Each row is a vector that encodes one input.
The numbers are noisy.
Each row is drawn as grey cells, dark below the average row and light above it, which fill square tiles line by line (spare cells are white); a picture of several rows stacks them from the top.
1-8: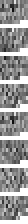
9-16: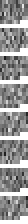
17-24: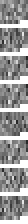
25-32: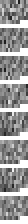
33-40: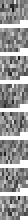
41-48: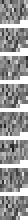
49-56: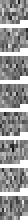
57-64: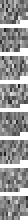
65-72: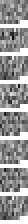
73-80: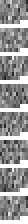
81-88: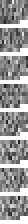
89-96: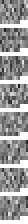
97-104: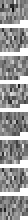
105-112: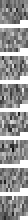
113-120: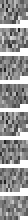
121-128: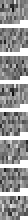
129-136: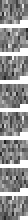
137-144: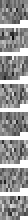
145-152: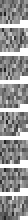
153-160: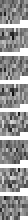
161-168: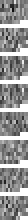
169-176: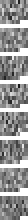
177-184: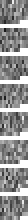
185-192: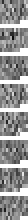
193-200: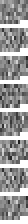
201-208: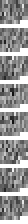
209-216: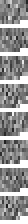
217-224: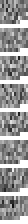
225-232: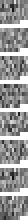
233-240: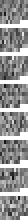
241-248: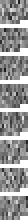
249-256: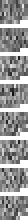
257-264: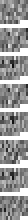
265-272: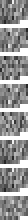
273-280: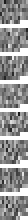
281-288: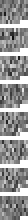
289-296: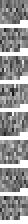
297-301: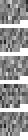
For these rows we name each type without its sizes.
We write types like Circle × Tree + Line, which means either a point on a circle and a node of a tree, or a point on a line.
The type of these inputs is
Label.
